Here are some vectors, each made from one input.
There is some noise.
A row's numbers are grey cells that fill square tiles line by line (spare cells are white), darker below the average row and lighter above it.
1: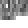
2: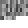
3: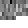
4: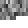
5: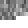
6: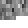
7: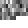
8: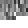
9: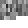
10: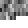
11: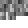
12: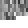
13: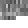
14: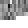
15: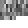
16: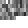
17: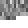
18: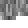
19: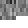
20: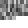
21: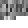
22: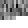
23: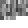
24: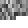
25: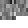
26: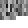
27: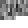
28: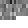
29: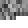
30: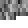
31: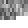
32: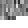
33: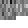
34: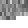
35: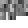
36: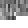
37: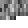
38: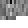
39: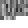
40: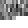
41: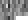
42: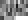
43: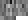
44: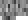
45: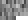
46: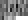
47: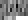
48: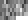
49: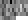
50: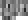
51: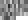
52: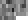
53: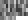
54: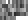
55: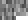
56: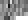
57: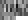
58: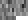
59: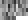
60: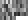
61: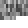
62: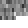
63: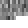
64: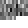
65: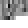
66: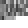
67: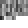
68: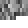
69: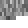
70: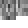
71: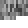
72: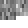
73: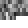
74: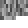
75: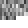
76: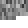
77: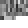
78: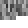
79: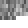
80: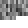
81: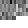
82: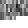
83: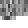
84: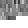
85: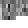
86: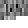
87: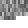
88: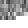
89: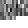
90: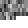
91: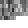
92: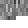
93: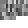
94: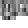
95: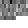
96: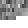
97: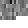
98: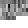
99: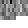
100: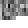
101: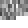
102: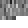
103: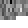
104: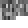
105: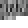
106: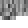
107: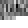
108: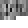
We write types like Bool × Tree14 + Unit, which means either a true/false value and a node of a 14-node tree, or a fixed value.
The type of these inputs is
Bool × Bool × Bool × Bool + Line7 + Tree11.
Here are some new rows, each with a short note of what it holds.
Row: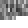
a node of an 11-node tree
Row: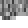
four true/false values
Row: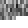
a node of an 11-node tree
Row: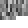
a node of an 11-node tree
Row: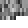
a point on a 7-point line
